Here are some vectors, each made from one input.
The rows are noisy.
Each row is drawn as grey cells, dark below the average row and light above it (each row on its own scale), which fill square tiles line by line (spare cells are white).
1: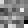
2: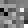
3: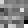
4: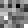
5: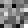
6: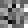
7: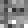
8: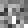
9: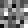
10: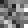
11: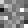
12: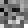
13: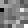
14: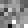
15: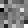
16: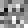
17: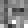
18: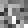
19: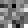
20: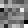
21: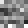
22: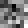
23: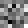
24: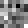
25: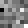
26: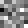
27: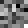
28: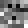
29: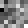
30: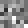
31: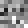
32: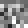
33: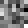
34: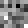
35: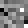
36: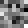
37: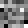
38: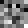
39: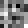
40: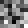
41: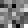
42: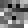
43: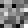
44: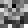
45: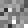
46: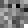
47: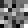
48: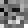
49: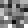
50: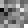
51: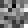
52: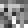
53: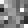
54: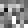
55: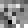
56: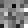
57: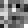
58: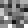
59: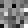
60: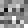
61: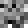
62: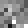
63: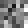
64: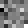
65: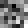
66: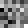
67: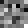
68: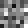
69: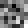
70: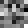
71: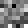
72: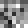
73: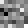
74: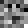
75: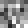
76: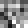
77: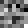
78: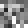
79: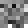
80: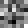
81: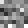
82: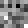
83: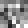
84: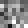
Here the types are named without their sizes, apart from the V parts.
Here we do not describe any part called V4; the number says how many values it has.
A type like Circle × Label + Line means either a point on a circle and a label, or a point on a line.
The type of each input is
List(Line) × V4.
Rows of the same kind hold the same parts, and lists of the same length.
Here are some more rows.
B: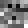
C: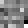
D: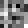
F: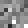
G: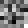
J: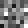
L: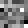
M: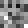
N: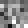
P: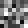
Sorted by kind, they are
B
C, L, N
D, F, J, M, P
G

